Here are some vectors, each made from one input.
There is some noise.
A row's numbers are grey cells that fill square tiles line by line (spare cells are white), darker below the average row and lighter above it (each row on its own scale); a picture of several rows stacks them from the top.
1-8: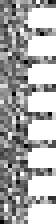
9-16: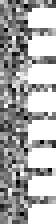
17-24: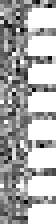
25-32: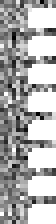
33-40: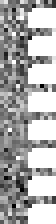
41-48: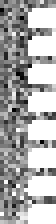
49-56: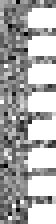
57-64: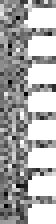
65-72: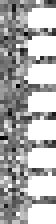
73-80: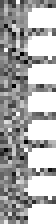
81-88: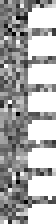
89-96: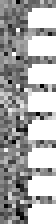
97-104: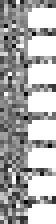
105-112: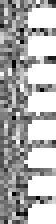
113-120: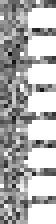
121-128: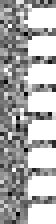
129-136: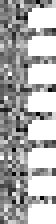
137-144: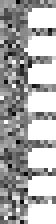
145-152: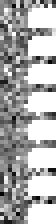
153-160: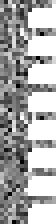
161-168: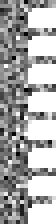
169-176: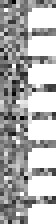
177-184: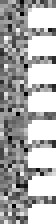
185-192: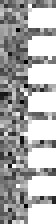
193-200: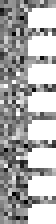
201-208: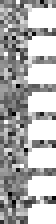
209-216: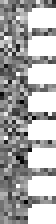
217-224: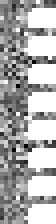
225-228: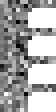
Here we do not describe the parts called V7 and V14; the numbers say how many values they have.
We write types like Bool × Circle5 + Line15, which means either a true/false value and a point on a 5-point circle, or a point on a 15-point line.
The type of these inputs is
Bool × (Line8 + V14) + V7.
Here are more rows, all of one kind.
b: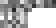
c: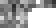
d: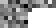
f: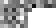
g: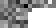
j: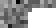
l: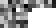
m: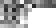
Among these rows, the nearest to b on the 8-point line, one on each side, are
c and f.
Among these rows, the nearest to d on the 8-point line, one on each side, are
g and j.
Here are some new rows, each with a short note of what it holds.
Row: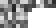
a point on an 8-point line and a true/false value
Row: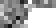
a true/false value and a value of V14
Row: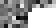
a value of V7
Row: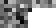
a value of V7
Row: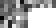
a true/false value and a value of V14
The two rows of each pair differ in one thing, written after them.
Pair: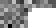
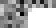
the value of V14
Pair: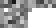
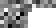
the true/false value
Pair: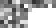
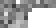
the value of V14
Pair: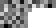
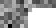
the value of V14
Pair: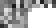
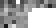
the value of V14
